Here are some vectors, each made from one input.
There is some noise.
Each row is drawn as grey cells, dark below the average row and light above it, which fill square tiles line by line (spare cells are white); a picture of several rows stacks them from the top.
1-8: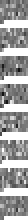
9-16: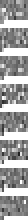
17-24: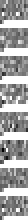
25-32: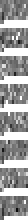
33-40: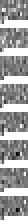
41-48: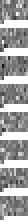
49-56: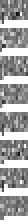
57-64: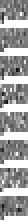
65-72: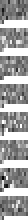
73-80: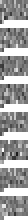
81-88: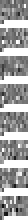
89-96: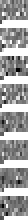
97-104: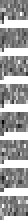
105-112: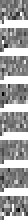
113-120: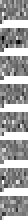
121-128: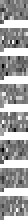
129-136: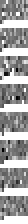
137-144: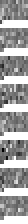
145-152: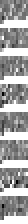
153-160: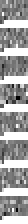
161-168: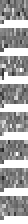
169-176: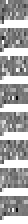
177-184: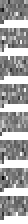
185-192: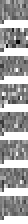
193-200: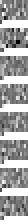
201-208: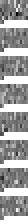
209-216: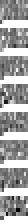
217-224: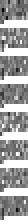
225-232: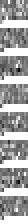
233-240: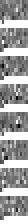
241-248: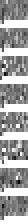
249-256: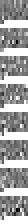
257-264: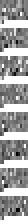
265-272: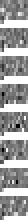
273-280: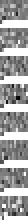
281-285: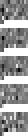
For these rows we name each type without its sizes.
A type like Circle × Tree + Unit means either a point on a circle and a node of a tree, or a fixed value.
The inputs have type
Bool × Bool × Bool × Bool + Unit.
